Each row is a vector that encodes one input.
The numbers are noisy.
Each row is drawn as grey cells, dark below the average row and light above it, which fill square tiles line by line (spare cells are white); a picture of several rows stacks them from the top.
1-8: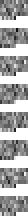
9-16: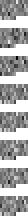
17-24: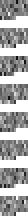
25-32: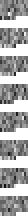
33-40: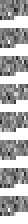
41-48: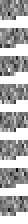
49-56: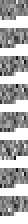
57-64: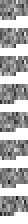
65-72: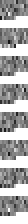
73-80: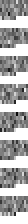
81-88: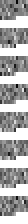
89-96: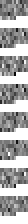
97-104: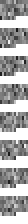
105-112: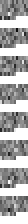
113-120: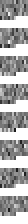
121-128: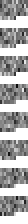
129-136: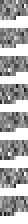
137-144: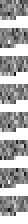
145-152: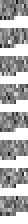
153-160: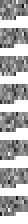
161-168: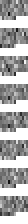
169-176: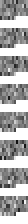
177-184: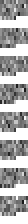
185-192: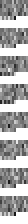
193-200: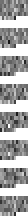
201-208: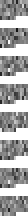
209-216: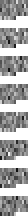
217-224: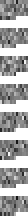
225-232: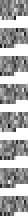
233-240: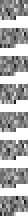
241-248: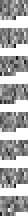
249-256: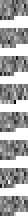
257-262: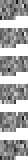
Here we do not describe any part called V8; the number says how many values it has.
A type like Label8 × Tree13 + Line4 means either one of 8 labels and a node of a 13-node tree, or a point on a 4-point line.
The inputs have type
Bool × (Circle9 + List2(V8)) × Line9.
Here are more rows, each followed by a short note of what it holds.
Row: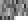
a point on a 9-point line and a true/false value, together with a list of two items
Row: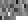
a point on a 9-point line and a true/false value, together with the empty list
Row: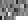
a point on a 9-point line and a true/false value, together with the empty list
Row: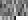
a point on a 9-point line and a true/false value, together with the empty list
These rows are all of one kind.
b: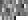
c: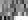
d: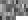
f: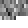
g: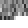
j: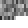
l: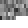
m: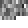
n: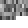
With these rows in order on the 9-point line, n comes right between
d and f.
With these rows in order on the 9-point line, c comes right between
g and j.
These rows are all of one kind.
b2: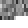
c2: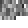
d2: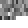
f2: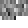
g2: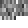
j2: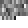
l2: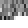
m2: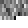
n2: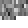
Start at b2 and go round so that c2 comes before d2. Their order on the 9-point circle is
b2, m2, g2, c2, j2, n2, l2, f2, d2.
